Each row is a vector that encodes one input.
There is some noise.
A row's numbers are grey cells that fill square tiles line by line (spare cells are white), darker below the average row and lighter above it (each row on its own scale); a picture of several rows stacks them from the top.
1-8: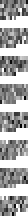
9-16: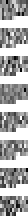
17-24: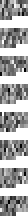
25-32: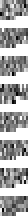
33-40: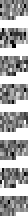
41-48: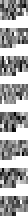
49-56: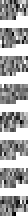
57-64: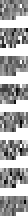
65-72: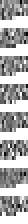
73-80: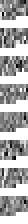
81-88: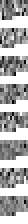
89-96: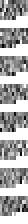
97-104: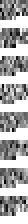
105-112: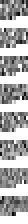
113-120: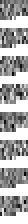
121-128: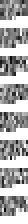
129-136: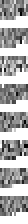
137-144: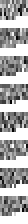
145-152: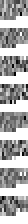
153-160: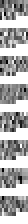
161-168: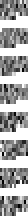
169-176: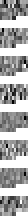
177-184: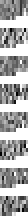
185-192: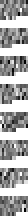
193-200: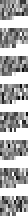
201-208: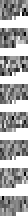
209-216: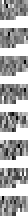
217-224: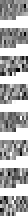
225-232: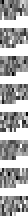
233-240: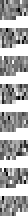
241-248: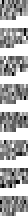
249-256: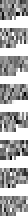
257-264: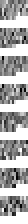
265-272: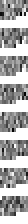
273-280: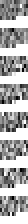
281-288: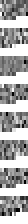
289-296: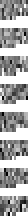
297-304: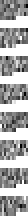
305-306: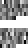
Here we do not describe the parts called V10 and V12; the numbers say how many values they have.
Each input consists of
either a point on an 8-point circle, or a fixed value, or a true/false value, a value of V10 and a value of V12.
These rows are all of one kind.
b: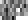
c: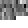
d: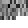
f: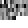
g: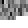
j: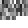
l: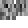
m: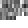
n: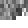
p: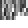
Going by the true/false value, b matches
g and p.
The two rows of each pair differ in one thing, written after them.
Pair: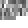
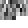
the value of V10
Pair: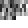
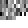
the true/false value
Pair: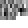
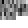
the value of V10
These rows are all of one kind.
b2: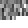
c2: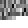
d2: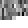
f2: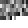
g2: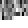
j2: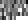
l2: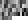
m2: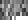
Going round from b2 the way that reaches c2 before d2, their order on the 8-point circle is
b2, j2, f2, m2, c2, l2, g2, d2.
